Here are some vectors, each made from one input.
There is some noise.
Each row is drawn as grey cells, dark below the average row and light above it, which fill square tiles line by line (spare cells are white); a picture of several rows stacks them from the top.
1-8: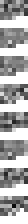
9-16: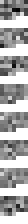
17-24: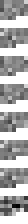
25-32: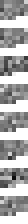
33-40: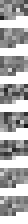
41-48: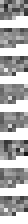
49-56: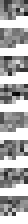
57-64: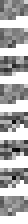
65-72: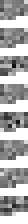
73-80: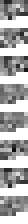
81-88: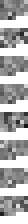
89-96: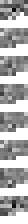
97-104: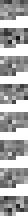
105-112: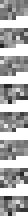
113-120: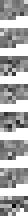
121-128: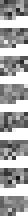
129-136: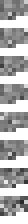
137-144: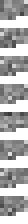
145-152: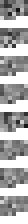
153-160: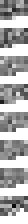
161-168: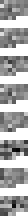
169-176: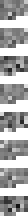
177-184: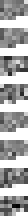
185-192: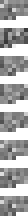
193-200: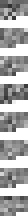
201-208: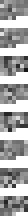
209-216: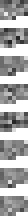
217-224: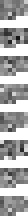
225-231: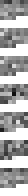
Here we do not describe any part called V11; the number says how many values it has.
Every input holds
either four true/false values, or a list of up to two items, each a point on a 5-point line and a value of V11.
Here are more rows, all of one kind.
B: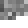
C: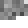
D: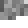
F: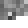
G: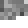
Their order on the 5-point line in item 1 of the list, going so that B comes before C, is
F, B, C, G, D.
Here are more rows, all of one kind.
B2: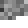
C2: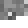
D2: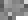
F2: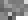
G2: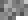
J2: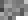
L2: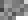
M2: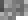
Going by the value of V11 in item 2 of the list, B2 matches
C2 and G2.
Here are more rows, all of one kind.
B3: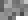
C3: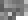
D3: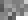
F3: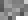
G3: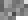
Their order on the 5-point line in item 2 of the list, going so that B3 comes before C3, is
D3, F3, B3, C3, G3.
